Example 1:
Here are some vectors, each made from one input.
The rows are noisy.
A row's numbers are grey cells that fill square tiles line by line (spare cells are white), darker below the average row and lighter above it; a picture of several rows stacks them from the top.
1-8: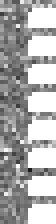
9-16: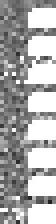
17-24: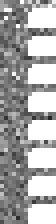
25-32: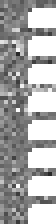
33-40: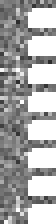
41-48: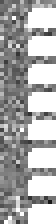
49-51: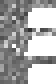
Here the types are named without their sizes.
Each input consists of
a point on a line.
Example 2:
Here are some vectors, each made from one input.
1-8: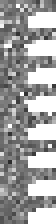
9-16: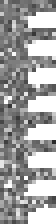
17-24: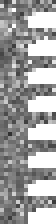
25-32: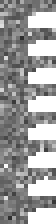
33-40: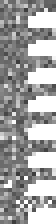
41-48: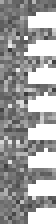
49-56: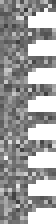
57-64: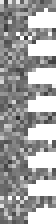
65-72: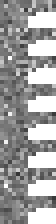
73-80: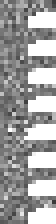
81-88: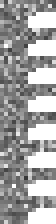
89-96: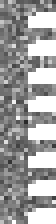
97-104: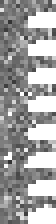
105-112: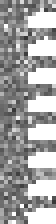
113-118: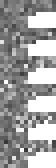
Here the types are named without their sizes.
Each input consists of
a label.
